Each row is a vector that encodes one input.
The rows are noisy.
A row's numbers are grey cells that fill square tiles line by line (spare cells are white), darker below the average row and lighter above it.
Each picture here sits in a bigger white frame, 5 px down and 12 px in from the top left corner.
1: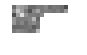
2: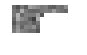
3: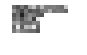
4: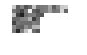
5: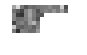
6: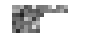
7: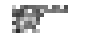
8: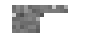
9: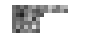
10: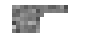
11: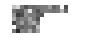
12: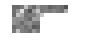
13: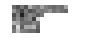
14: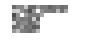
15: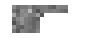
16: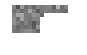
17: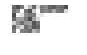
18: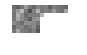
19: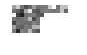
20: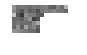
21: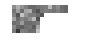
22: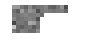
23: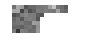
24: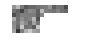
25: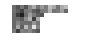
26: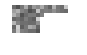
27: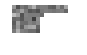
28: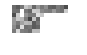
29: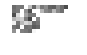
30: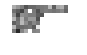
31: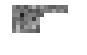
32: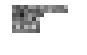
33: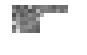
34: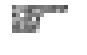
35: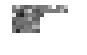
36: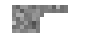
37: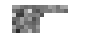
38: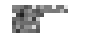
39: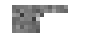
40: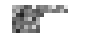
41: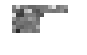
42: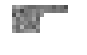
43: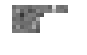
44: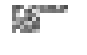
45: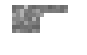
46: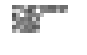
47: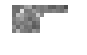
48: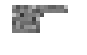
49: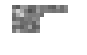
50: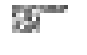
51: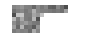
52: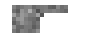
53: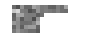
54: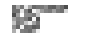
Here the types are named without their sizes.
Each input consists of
either a fixed value, or a label and three true/false values.
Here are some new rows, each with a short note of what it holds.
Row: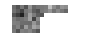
a fixed value
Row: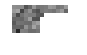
a label and three true/false values
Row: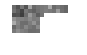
a fixed value
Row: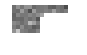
a label and three true/false values
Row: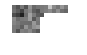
a fixed value
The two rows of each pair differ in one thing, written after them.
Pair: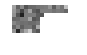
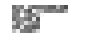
the label
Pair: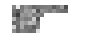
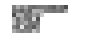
the label
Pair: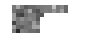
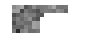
the label
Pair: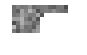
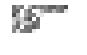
one of the three true/false values
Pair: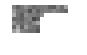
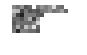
the label
